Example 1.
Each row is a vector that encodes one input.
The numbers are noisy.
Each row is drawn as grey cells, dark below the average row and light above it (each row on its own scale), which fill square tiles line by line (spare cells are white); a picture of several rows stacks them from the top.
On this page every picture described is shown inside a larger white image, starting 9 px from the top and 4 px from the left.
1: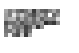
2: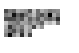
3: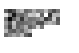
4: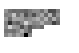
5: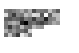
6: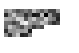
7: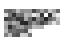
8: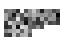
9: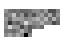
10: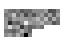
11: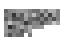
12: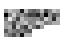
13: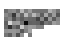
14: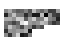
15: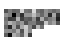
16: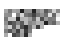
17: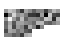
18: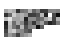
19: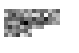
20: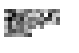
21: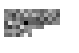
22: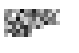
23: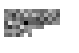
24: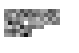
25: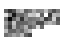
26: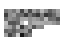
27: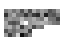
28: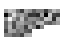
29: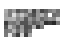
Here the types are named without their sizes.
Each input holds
three true/false values.
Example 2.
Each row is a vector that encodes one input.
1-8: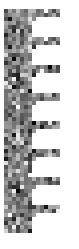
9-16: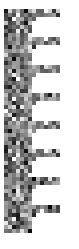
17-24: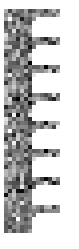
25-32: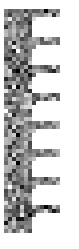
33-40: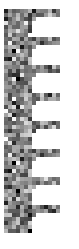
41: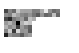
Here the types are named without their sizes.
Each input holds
a point on each of two lines.
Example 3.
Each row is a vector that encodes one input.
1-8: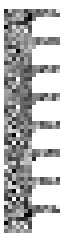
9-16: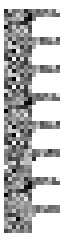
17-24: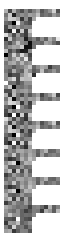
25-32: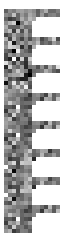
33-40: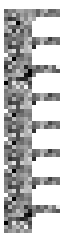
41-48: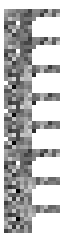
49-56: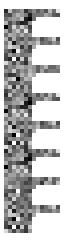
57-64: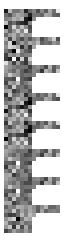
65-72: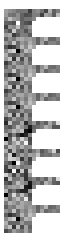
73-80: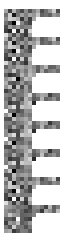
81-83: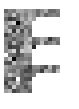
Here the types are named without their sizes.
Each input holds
a point on a line.
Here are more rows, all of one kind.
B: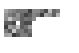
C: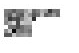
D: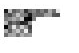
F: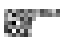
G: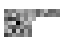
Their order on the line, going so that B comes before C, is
F, B, D, G, C.
